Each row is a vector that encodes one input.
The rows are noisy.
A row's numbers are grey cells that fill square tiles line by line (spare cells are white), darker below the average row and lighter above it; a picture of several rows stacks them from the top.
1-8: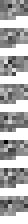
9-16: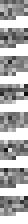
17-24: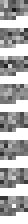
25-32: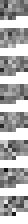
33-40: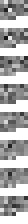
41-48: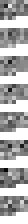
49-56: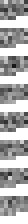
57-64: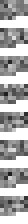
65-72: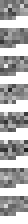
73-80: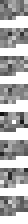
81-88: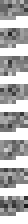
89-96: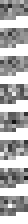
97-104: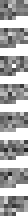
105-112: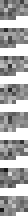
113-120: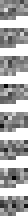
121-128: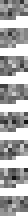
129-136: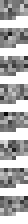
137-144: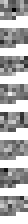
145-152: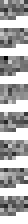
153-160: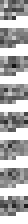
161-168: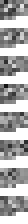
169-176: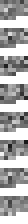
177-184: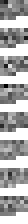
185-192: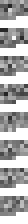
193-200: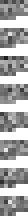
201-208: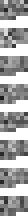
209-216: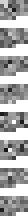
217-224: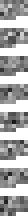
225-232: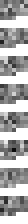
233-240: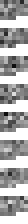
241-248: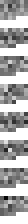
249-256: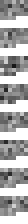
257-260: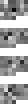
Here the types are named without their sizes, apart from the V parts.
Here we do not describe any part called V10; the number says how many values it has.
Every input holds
a true/false value, together with either a point on a line, or a value of V10.
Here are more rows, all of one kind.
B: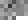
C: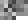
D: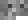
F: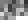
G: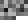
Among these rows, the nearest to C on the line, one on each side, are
B and G.
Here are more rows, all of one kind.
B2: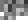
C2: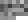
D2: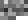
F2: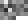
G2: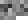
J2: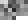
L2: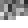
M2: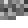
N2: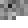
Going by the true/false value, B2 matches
J2, L2 and N2.
